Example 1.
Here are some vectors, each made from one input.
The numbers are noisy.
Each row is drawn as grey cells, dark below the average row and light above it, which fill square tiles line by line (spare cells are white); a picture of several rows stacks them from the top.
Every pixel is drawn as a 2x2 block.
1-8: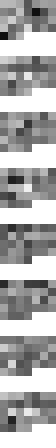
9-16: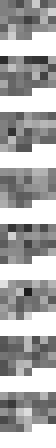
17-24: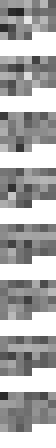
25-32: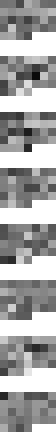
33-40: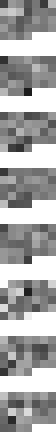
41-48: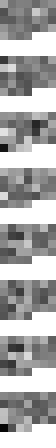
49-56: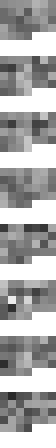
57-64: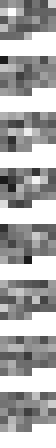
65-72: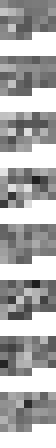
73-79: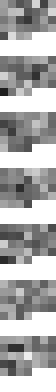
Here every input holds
either a point on an 8-point line, or a point on a 9-point line.
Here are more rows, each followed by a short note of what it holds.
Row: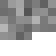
a point on a 9-point line
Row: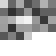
a point on an 8-point line
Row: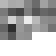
a point on an 8-point line
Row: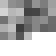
a point on a 9-point line
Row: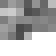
a point on a 9-point line
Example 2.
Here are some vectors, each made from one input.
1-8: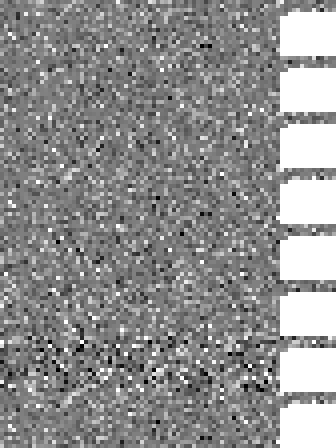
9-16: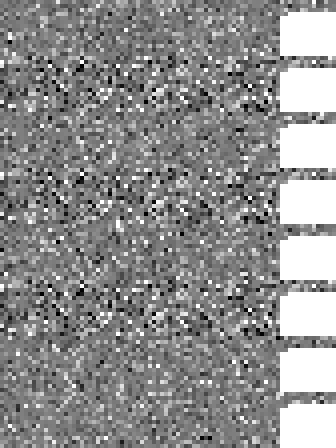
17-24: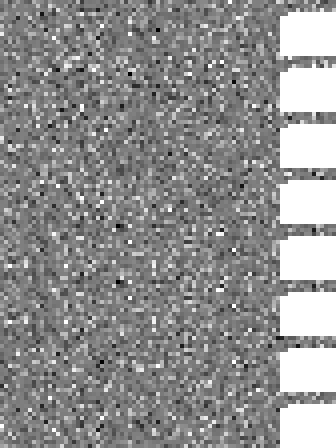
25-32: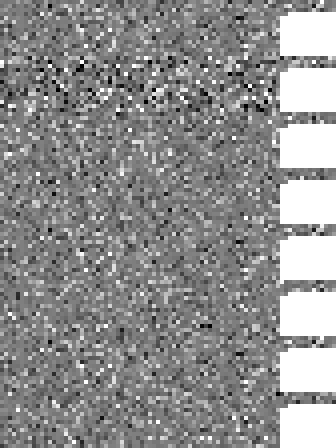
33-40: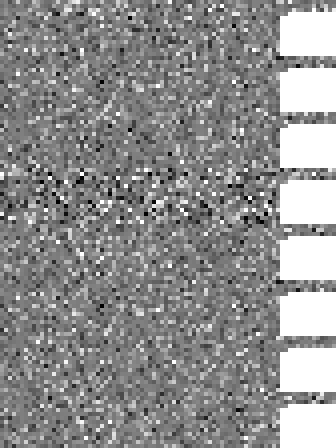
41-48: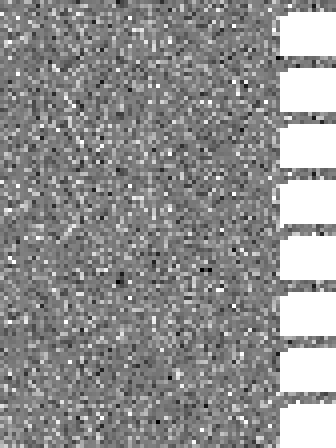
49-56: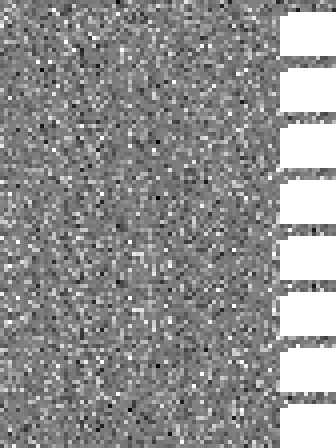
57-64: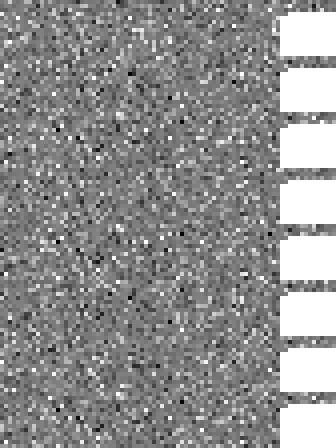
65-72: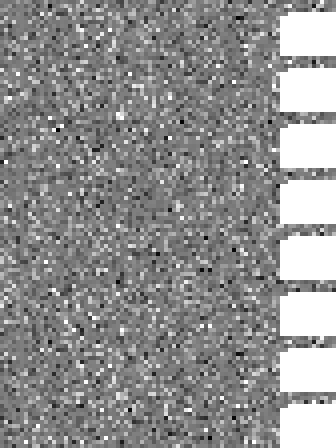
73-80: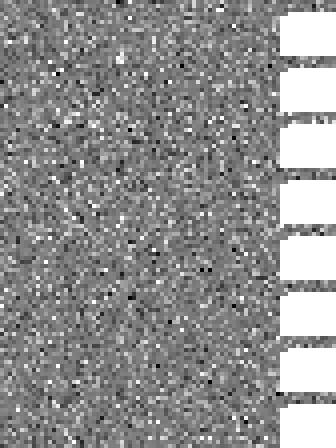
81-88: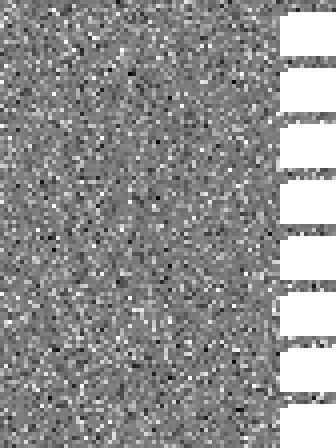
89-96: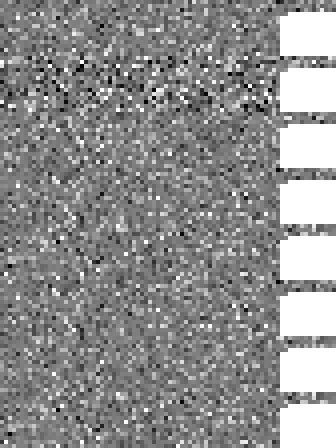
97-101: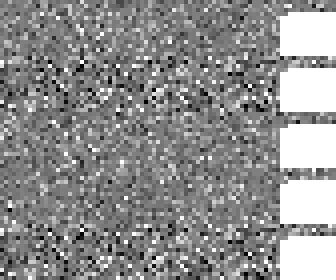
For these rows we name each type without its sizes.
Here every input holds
a list of points on a line.
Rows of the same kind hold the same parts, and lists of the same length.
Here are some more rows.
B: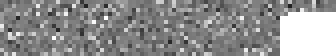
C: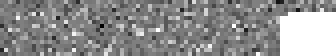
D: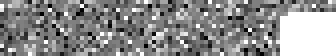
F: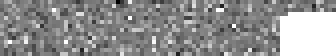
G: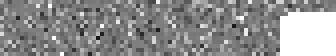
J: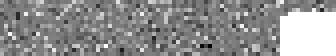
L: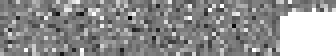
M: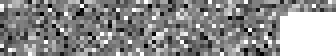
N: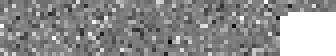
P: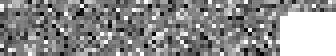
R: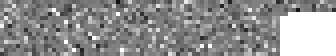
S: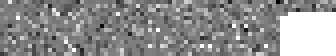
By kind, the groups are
B, G, J, L, N
C, F, R, S
D, M, P

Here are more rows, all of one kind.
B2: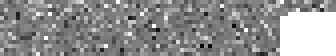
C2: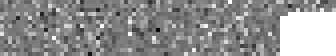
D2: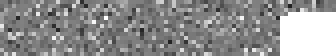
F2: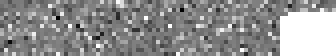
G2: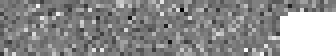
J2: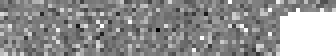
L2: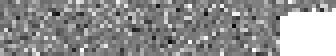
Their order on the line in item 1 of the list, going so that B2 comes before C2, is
L2, B2, J2, C2, D2, G2, F2.
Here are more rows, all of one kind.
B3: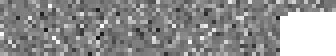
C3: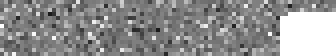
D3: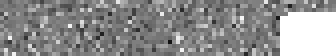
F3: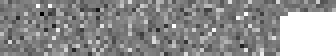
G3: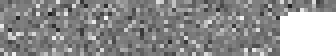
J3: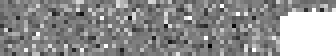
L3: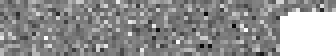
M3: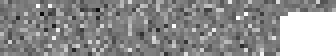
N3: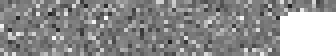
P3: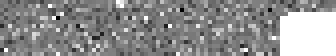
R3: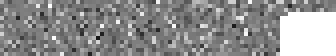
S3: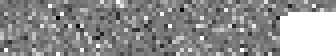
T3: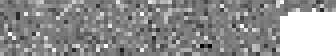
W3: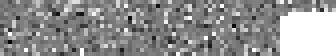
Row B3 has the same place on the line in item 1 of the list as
F3, M3 and R3.
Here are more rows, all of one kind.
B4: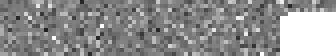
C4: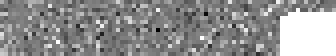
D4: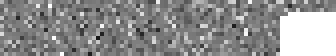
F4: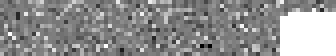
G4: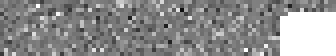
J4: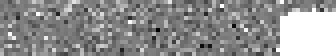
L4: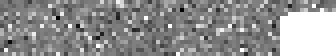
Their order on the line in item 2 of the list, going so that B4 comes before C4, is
G4, F4, B4, J4, L4, C4, D4.
